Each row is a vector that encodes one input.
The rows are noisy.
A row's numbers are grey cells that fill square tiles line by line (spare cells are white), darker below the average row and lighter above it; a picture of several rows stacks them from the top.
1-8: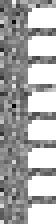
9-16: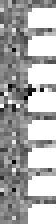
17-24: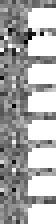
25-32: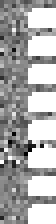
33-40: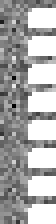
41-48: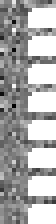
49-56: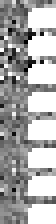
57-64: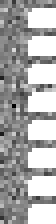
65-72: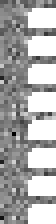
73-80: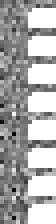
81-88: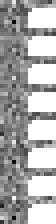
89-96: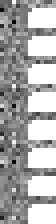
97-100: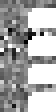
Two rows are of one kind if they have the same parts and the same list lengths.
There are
3 kinds of row.
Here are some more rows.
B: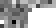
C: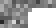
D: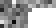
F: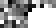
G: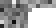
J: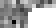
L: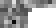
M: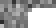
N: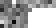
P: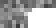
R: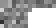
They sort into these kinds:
B, D, G, J, L, N
C, M, P, R
F

